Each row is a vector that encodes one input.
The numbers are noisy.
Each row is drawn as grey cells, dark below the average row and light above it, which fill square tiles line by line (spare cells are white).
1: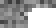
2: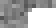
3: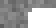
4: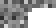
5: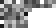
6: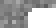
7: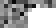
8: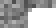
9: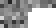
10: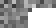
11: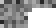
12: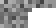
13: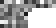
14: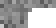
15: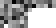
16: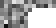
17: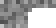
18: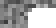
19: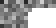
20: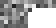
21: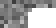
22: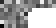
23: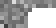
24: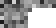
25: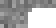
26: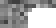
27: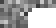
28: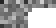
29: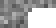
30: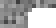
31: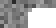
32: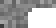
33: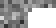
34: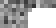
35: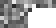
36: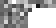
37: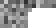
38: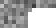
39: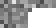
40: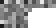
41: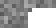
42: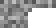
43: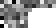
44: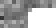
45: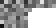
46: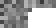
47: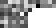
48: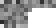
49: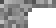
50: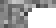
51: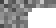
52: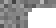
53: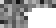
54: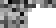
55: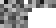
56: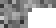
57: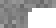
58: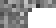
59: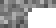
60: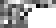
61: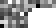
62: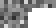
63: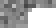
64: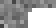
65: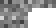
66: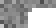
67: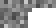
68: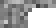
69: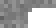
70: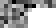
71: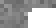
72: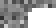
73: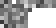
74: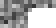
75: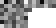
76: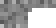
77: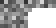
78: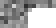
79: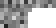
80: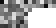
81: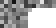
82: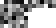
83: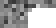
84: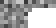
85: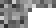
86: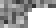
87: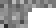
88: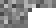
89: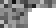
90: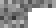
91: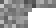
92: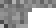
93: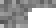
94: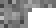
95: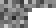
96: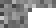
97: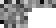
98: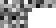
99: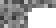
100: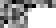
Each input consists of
a list of up to two points on a 7-point line.
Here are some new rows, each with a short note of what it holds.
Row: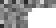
a list of two items
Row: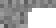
a list of one item
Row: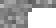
the empty list
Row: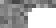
a list of two items
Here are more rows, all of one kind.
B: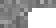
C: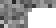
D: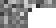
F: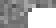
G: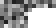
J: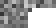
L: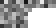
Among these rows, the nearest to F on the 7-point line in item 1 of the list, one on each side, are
B and D.
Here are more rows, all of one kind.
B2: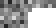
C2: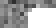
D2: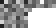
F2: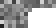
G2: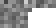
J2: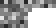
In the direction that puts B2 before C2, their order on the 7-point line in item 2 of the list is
B2, D2, J2, G2, C2, F2.
